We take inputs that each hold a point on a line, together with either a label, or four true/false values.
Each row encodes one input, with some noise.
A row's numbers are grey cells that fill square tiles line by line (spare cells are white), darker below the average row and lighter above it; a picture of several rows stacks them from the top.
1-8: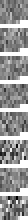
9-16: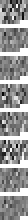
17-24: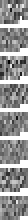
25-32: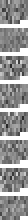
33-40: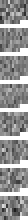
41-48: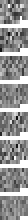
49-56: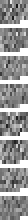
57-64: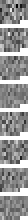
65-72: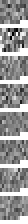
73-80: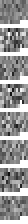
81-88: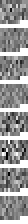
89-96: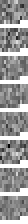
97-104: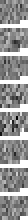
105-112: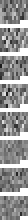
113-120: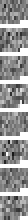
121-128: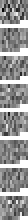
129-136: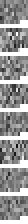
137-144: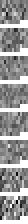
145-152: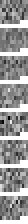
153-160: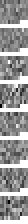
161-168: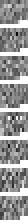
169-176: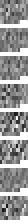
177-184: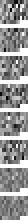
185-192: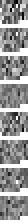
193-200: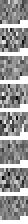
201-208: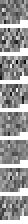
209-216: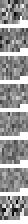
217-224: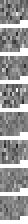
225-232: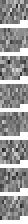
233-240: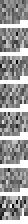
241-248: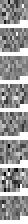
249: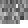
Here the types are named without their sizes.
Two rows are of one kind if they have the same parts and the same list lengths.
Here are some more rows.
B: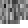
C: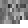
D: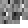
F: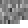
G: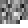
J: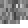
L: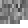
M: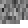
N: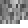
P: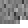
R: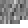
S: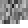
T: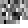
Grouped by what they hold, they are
B, C, D, J, L, M, P, T
F, G, N, R, S

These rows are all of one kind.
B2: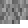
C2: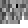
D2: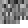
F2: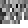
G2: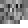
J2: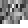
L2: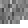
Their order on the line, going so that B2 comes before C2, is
B2, J2, D2, G2, F2, L2, C2.
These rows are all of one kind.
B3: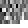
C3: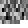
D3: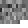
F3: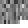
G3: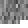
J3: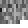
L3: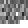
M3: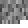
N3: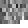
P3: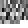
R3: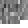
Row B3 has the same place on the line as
J3 and N3.
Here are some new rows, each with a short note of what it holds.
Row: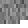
a label and a point on a line
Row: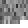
a label and a point on a line
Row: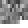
a point on a line and four true/false values
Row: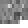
a point on a line and four true/false values
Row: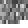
a label and a point on a line
